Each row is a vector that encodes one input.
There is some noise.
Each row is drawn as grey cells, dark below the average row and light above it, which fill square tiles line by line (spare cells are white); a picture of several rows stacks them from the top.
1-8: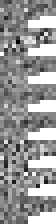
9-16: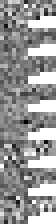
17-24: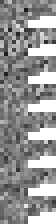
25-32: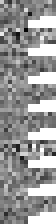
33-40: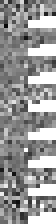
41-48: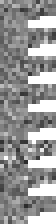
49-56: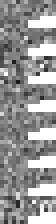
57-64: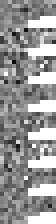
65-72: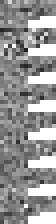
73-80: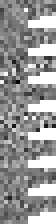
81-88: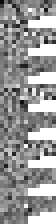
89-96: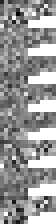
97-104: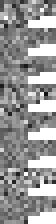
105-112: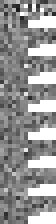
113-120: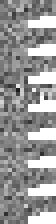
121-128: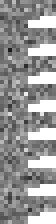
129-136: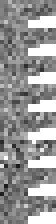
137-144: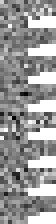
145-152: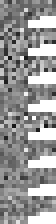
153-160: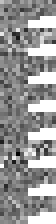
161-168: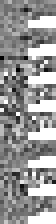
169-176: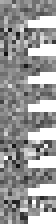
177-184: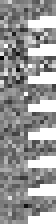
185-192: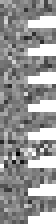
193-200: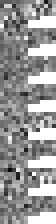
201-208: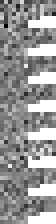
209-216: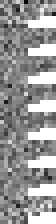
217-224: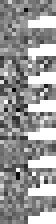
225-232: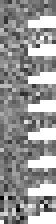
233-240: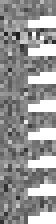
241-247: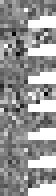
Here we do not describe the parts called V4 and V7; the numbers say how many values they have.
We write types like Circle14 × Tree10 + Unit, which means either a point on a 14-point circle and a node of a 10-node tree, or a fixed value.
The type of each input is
Bool × (Line8 + V7) + Label6 + V4 × V4.
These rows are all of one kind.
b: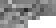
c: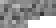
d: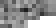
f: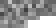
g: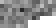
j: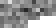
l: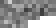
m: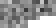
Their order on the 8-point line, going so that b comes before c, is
m, f, l, b, c, d, g, j.
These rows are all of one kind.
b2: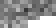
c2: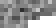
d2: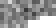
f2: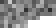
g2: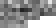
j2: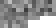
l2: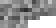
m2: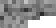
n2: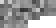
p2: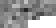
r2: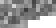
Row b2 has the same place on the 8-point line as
d2 and j2.
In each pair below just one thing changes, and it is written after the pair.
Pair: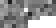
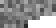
the value of V7
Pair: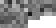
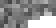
the true/false value
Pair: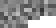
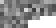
the true/false value
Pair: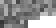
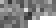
the value of V7
